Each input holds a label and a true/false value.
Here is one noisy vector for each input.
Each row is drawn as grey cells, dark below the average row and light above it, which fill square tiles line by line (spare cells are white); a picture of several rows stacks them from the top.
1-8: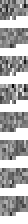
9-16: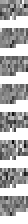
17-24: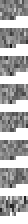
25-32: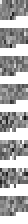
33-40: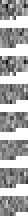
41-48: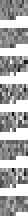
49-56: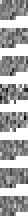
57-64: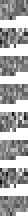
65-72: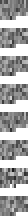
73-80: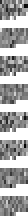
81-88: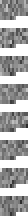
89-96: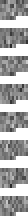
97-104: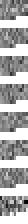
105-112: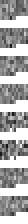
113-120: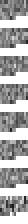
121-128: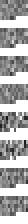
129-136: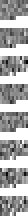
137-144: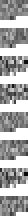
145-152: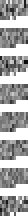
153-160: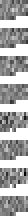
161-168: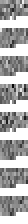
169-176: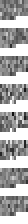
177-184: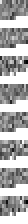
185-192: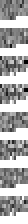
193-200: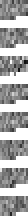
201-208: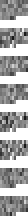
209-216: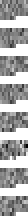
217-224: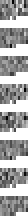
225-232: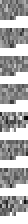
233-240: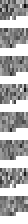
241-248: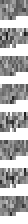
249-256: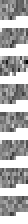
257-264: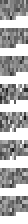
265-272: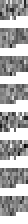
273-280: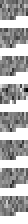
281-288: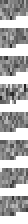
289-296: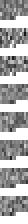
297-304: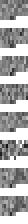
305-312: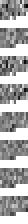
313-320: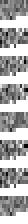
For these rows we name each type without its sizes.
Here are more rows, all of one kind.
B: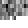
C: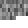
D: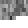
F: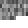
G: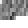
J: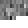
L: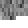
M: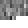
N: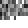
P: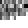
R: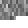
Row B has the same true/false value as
N and P.
